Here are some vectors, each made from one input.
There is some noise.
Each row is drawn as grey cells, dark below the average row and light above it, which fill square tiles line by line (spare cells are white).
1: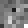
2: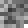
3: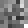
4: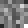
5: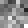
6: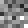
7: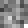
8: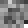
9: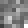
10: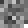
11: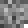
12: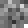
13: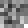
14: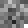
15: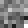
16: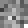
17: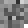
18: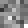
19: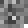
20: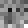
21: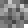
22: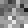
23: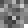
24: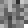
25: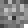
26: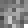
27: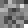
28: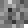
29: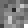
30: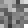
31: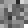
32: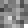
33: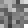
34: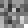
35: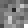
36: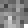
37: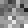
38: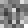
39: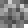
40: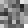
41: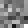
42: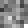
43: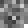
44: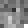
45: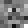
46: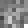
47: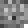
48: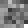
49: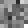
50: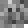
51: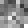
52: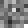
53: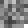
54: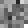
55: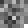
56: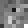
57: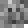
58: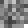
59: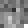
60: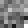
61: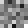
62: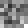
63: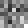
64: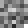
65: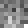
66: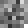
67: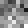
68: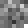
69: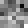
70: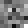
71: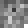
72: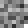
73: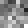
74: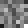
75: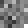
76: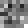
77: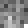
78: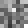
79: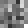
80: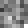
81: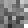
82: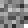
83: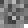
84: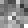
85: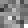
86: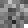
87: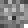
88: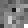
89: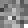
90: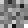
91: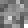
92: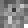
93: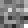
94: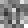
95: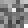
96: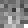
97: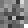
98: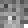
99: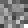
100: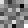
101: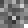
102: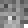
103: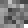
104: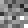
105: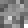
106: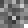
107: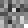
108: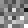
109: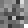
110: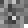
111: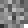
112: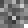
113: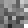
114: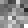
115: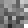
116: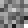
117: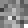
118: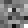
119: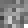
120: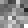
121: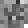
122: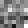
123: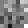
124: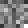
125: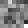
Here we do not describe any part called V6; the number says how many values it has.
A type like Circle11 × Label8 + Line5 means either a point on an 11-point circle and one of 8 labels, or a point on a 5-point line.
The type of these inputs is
(Bool × Bool × Bool × Bool + Line4) × V6.
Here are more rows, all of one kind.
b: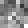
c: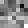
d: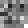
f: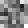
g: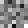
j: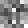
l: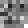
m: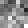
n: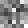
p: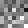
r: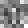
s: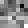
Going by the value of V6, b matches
c, m and s.
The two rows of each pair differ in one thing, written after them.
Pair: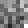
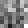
one of the four true/false values
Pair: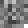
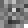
one of the four true/false values
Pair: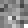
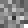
the value of V6
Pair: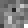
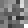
the value of V6
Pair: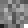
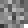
one of the four true/false values
